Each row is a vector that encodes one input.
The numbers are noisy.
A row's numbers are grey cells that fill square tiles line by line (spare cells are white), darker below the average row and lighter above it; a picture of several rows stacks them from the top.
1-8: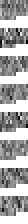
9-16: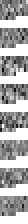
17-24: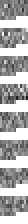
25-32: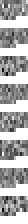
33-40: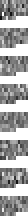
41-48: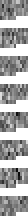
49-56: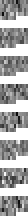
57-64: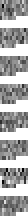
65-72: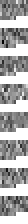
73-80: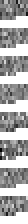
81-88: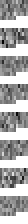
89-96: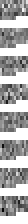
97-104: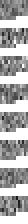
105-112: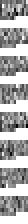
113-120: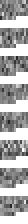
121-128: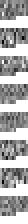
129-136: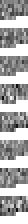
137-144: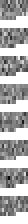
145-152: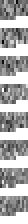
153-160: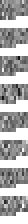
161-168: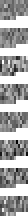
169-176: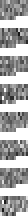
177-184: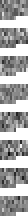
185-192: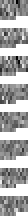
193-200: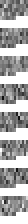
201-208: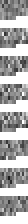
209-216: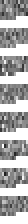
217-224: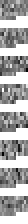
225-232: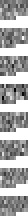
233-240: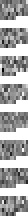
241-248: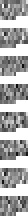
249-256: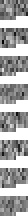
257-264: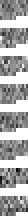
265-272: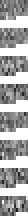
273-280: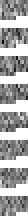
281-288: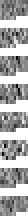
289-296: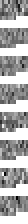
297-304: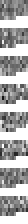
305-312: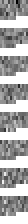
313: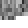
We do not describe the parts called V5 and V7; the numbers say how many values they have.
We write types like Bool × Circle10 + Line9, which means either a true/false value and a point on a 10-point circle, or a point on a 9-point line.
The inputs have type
Bool × Bool × Bool + (Circle6 + Circle10) × V5 × V7.
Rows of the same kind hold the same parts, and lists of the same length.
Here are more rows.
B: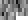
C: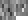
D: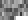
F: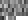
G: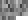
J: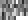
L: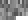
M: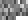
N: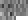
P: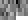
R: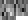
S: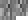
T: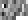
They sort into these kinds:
B, M, P, R, T
C, D, F, G, J
L, N, S

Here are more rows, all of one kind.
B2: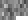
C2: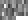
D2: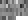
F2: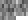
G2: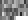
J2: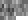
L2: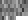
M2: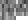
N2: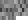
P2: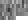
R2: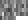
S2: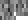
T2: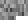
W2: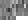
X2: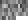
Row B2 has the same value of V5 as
C2, R2, S2 and X2.
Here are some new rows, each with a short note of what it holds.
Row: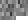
a point on a 6-point circle, a value of V5 and a value of V7
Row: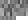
a point on a 6-point circle, a value of V5 and a value of V7
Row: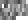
three true/false values
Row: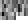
three true/false values
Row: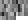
three true/false values
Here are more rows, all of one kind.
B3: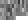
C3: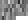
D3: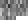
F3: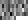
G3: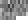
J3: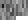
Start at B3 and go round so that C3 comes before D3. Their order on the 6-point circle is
B3, C3, G3, D3, J3, F3.
